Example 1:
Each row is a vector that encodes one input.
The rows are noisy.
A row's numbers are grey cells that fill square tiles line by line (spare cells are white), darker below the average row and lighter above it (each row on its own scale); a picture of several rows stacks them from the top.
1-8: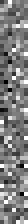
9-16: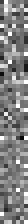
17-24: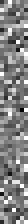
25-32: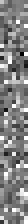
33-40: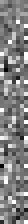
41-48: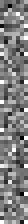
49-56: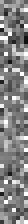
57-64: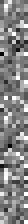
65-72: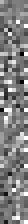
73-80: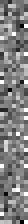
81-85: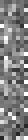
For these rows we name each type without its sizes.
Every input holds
either a point on a line, or four true/false values.
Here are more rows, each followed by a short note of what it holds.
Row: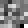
four true/false values
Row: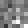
a point on a line
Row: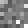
a point on a line
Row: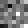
a point on a line
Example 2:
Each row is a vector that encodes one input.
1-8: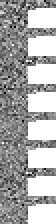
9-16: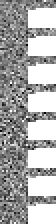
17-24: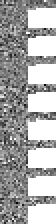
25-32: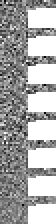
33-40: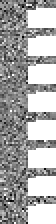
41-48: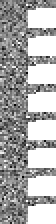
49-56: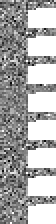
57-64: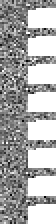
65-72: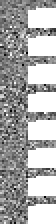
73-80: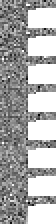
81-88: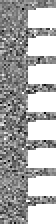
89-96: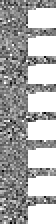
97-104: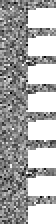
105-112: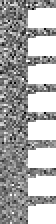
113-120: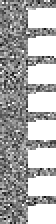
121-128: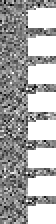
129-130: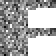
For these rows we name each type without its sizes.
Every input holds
a label, together with either a point on a circle, or a fixed value.
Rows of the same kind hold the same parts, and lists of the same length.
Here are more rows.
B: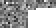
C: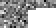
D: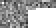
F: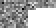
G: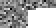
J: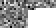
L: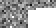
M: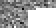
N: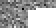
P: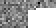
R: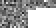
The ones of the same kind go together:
B, D, F, L, M, N, P, R
C, G, J

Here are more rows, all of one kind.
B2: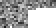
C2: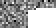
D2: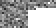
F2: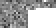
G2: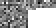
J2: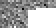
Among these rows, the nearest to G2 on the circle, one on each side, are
C2 and F2.
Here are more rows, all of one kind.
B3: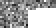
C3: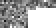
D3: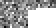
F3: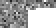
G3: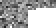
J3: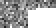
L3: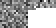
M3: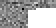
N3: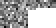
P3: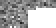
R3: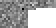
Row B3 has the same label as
D3, G3, J3 and N3.
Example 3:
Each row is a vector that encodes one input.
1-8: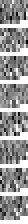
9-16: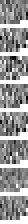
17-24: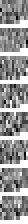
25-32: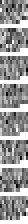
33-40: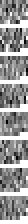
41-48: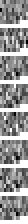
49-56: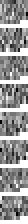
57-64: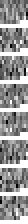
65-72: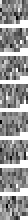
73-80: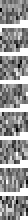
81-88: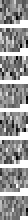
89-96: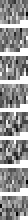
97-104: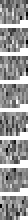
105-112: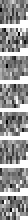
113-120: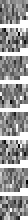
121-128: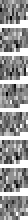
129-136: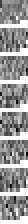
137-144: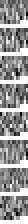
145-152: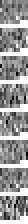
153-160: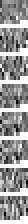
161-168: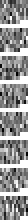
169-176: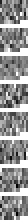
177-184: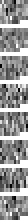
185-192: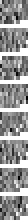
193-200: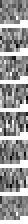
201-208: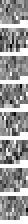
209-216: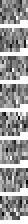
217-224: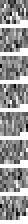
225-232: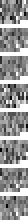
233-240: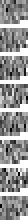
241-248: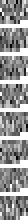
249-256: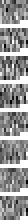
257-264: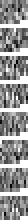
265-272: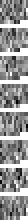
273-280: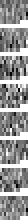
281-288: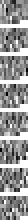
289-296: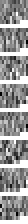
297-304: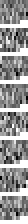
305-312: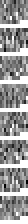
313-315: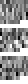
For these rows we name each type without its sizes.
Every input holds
a list of points on a line.
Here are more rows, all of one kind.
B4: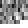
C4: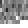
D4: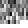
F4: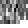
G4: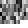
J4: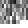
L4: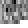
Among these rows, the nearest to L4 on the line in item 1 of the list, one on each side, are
B4 and J4.
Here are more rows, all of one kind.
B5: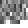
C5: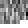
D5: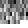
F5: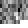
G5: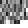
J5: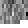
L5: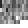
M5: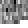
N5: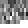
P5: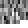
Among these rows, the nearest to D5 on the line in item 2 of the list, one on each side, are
L5 and N5.
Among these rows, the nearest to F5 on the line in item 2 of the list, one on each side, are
C5 and N5.
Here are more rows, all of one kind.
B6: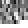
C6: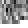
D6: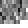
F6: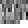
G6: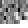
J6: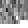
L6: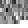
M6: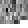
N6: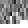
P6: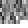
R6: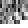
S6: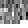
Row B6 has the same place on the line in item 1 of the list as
J6, L6 and M6.
